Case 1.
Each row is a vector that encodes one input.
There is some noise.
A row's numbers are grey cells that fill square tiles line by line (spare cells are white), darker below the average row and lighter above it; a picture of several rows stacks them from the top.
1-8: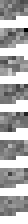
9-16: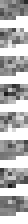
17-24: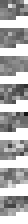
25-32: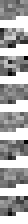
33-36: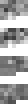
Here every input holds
three true/false values.
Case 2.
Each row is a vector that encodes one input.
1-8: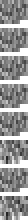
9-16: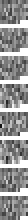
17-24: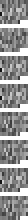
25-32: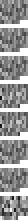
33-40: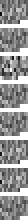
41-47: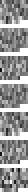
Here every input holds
a point on a 5-point line.
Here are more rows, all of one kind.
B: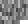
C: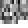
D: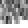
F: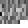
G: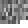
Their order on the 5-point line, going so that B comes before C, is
B, G, F, D, C.
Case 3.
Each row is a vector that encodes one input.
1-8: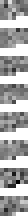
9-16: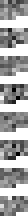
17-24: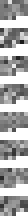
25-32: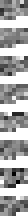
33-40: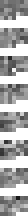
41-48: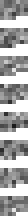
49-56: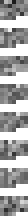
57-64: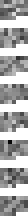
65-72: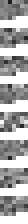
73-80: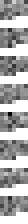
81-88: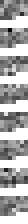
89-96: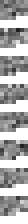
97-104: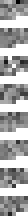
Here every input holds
either a fixed value, or five true/false values.
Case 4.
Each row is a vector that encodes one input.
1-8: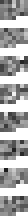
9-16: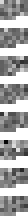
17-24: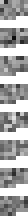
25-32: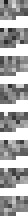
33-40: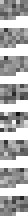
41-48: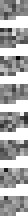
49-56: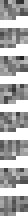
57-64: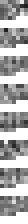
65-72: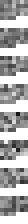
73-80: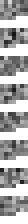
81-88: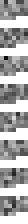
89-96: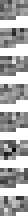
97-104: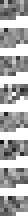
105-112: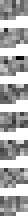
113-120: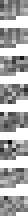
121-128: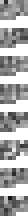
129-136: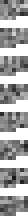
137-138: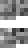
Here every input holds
three true/false values.
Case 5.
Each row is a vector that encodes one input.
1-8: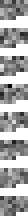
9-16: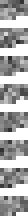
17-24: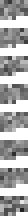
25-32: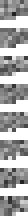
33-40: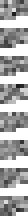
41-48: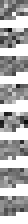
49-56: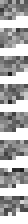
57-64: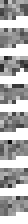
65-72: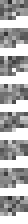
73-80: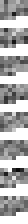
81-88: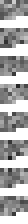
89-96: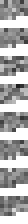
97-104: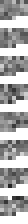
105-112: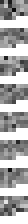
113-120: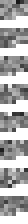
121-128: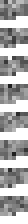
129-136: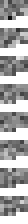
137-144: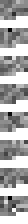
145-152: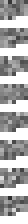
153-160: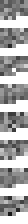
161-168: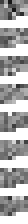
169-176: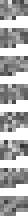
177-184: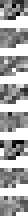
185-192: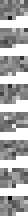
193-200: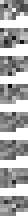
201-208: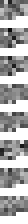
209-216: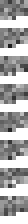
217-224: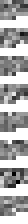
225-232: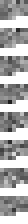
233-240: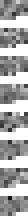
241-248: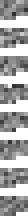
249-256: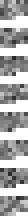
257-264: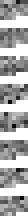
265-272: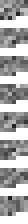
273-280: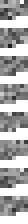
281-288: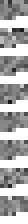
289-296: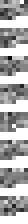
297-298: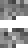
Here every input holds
either a fixed value, or five true/false values.
